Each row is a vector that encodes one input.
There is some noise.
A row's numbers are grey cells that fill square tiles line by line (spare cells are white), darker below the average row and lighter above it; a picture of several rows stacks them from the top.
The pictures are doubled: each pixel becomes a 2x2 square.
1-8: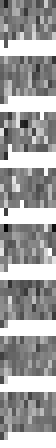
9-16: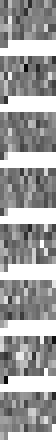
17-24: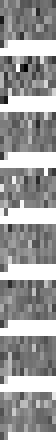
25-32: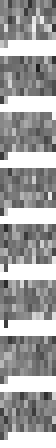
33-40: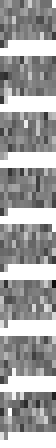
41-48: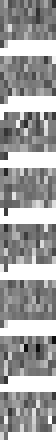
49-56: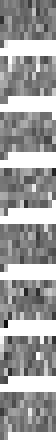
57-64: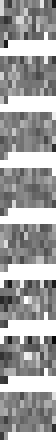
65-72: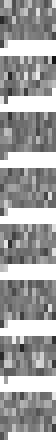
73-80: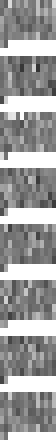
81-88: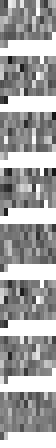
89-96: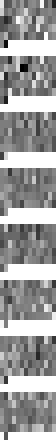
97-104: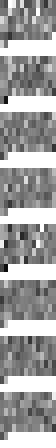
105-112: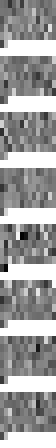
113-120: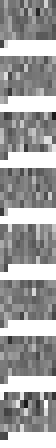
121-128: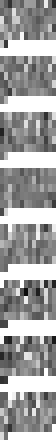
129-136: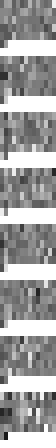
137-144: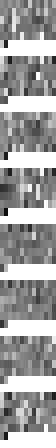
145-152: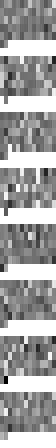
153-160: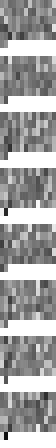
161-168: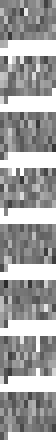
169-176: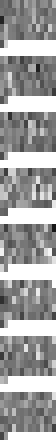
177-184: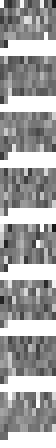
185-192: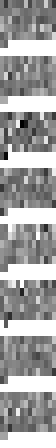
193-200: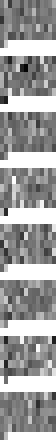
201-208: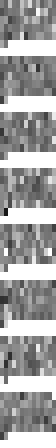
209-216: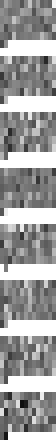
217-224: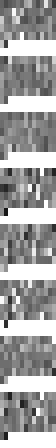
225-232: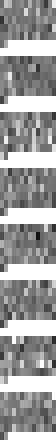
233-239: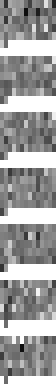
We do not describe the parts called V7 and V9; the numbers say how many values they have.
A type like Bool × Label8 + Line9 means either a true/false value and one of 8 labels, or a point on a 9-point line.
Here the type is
(Bool × Bool × Bool + V9) × (Line5 + V7) + Circle8.
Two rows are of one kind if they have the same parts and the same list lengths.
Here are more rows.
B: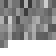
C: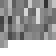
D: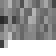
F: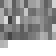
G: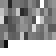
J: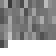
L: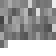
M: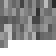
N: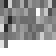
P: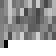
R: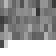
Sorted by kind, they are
B
C, F, L
D, J, M, R
G
N, P

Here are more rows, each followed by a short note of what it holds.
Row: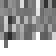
a point on a 5-point line and a value of V9
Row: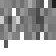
a value of V7 and a value of V9
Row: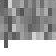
a point on a 5-point line and a value of V9
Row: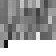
a point on a 5-point line and a value of V9
